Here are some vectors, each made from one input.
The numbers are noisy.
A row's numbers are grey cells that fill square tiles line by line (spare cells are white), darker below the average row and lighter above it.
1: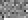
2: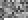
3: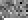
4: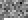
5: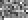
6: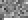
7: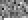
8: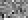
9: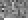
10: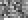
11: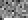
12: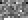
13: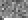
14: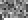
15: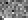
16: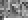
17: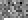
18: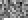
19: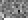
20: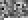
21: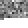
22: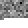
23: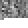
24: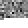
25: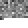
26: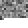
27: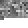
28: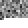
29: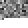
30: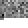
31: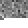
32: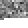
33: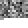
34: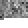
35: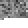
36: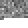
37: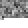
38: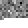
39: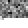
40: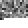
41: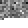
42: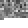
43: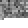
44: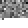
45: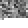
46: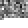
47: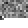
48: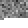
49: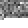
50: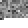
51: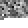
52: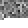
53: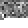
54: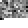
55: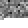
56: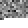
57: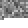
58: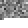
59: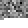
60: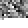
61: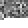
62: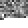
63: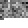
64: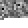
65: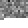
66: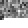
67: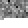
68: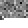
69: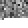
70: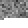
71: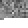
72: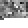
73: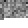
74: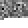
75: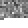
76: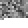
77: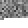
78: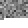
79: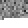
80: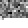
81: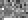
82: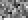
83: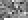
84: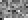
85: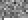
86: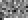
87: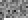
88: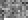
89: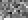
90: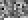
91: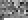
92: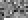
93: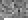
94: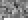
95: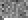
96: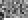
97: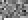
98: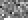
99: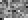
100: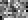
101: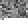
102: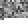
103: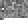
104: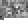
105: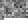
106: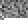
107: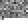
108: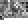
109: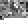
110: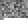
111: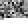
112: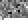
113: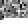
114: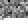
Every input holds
a point on a 6-point line, together with either a point on an 8-point line, or a node of a 10-node tree.
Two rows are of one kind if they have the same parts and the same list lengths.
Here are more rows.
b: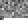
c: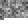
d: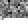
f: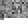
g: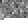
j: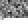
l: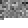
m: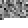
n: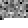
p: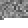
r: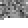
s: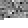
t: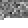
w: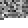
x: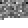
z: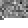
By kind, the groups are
b, d, g, j, m, n, p, r, t, z
c, f, l, s, w, x

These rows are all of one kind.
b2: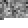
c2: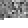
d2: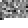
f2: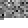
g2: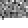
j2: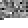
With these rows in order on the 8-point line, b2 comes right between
g2 and j2.
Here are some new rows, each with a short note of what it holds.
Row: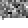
a point on a 6-point line and a node of a 10-node tree
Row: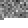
a point on a 6-point line and a node of a 10-node tree
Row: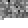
a point on a 6-point line and a node of a 10-node tree
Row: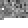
a point on a 6-point line and a node of a 10-node tree
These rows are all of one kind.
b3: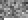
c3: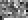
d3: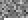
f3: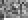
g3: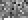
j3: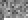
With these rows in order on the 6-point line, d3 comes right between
b3 and g3.
